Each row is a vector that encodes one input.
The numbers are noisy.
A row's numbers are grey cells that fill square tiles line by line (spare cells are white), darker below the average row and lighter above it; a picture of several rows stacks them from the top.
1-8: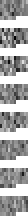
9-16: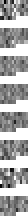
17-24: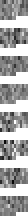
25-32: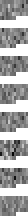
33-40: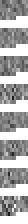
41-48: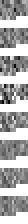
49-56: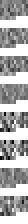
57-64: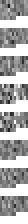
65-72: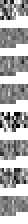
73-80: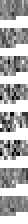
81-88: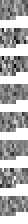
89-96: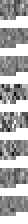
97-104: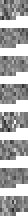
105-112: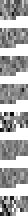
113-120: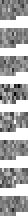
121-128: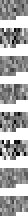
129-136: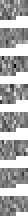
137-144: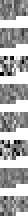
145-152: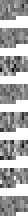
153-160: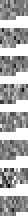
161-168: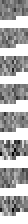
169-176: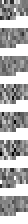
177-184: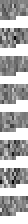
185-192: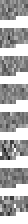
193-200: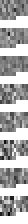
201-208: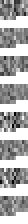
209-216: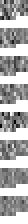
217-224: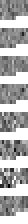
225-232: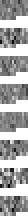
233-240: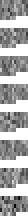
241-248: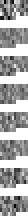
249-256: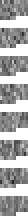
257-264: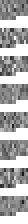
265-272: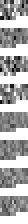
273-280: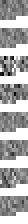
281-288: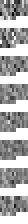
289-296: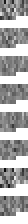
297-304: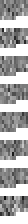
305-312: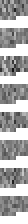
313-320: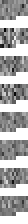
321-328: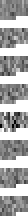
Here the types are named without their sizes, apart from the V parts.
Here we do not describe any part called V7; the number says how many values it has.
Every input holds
a label, together with either a point on a line, or a value of V7.
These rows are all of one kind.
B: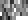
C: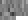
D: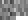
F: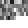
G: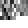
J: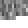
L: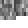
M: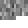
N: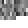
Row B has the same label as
M and N.
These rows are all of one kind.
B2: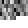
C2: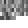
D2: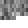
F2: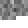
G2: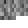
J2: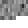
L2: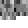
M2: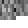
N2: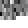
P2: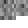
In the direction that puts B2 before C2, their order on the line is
L2, J2, P2, B2, G2, M2, N2, D2, C2, F2.
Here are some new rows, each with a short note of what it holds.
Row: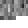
a label and a point on a line
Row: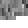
a label and a value of V7
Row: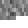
a label and a value of V7
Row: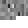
a label and a point on a line
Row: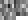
a label and a value of V7
